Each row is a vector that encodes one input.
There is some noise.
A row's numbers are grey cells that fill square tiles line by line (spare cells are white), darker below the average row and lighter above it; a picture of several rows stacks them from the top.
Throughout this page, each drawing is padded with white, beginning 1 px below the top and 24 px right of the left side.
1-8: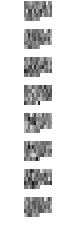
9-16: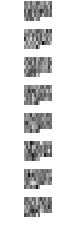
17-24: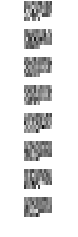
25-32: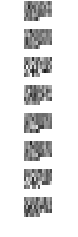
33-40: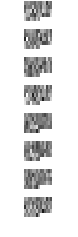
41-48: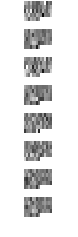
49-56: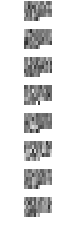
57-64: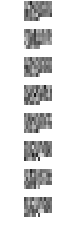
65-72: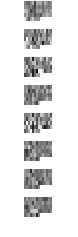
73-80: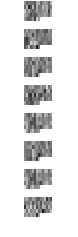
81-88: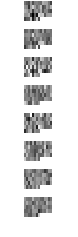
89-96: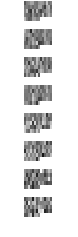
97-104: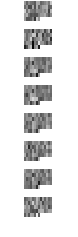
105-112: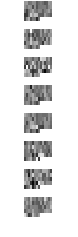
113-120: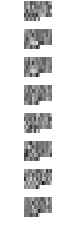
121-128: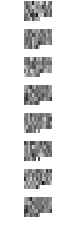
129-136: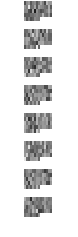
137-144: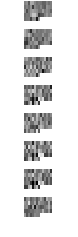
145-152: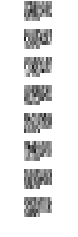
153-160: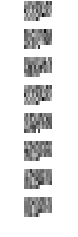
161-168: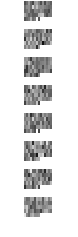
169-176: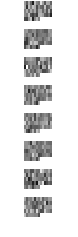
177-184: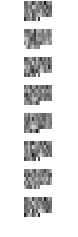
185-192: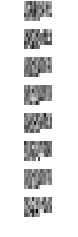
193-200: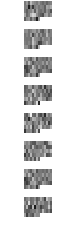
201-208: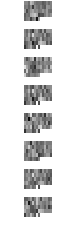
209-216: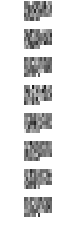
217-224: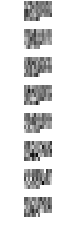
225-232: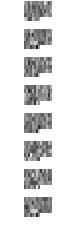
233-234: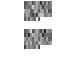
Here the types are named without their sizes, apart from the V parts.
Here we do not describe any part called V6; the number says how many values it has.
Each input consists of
a point on a circle, together with a list of items, each either a point on a line, or a value of V6.
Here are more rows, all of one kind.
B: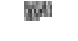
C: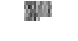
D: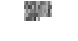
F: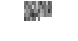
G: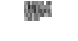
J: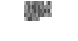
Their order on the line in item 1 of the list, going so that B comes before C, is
B, F, J, D, C, G.
